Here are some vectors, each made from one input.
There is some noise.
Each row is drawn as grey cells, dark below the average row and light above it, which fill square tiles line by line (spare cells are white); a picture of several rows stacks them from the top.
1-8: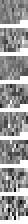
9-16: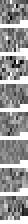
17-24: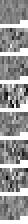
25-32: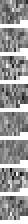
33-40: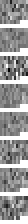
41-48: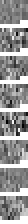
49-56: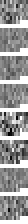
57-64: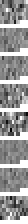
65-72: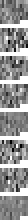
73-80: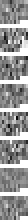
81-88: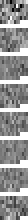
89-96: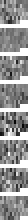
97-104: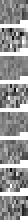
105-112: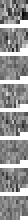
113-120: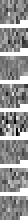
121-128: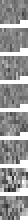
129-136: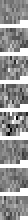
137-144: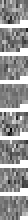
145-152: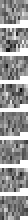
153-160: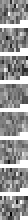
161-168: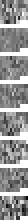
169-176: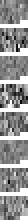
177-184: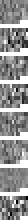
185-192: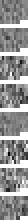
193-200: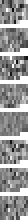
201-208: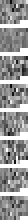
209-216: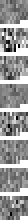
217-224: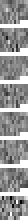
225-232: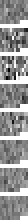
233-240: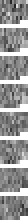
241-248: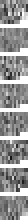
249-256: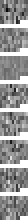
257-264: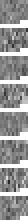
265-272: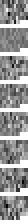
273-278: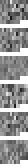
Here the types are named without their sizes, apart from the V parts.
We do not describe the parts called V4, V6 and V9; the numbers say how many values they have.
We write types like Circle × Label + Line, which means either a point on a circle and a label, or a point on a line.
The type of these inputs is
(Bool × Line × V6 + V4) × Line + V9.
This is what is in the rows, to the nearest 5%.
About 80% of them hold a point on a line, together with either a point on a line, a true/false value and a value of V6, or a value of V4. The rest hold a value of V9.
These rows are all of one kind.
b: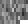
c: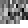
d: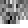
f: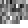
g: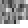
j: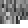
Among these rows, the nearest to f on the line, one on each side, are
d and j.
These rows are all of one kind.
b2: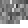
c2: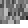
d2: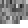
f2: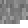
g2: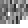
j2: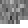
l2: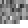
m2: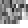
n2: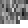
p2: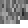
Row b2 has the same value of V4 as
c2, f2 and l2.
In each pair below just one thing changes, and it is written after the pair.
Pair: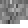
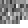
the place on the line
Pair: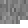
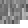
the place on the line
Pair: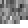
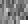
the place on the line
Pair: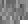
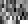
the place on the line
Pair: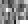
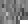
the place on the line
